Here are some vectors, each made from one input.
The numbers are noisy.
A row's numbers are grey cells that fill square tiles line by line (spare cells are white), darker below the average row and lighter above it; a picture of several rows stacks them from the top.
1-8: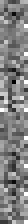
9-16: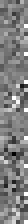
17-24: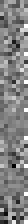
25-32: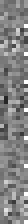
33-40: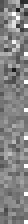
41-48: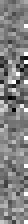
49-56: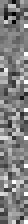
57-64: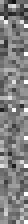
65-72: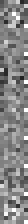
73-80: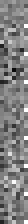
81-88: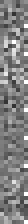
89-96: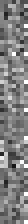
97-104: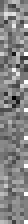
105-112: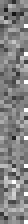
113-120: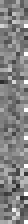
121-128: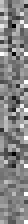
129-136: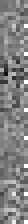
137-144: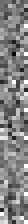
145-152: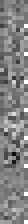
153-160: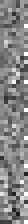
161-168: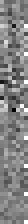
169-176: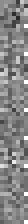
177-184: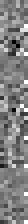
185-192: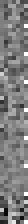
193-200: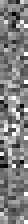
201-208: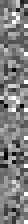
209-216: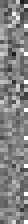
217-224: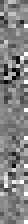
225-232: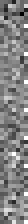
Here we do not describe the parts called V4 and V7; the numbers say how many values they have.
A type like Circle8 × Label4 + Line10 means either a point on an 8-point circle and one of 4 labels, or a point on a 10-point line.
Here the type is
Bool × V7 + Line6 + Line9 + V4.
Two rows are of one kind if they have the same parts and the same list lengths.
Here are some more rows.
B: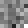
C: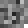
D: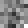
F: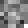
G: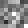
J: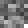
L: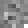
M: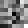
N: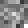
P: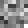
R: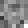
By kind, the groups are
B, F, G, P
C, J
D, N, R
L, M

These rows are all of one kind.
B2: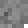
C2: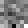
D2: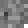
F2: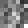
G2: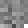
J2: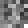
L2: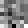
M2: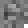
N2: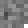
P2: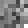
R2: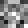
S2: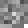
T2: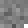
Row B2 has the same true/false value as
D2, G2, R2 and S2.
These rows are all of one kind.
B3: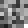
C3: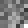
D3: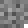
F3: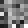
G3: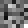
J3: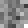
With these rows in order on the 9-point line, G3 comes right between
F3 and J3.
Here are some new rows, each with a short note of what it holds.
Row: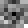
a point on a 6-point line
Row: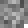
a point on a 9-point line
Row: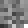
a point on a 6-point line
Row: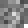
a true/false value and a value of V7
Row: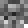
a value of V4
